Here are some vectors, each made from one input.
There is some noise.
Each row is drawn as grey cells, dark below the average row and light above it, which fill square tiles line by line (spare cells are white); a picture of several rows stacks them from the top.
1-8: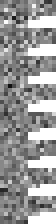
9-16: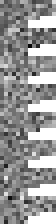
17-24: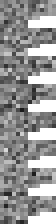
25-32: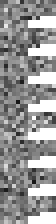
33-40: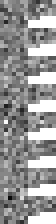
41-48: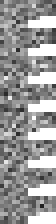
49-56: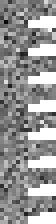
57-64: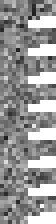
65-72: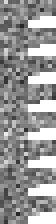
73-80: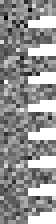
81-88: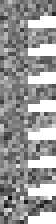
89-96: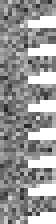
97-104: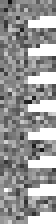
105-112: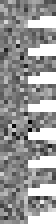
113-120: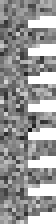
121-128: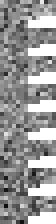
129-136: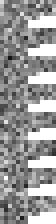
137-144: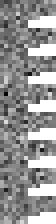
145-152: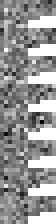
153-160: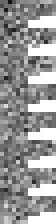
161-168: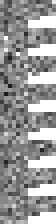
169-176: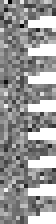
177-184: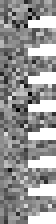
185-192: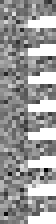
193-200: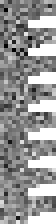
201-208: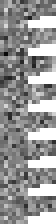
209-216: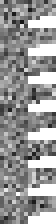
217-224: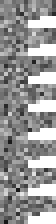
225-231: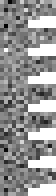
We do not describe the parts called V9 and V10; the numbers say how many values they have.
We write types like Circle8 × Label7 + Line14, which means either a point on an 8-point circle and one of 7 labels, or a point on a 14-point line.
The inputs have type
List2(Line6) + V9 × V10.
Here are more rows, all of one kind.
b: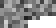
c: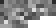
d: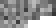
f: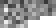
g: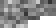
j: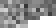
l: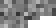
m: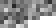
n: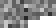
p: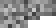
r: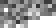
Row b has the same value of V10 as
c and f.
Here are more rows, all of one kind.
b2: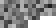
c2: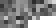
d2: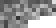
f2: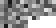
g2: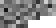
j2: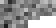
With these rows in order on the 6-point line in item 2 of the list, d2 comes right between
c2 and j2.
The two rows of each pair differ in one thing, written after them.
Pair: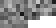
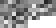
the value of V9
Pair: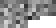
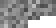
the value of V10
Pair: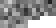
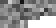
the value of V10
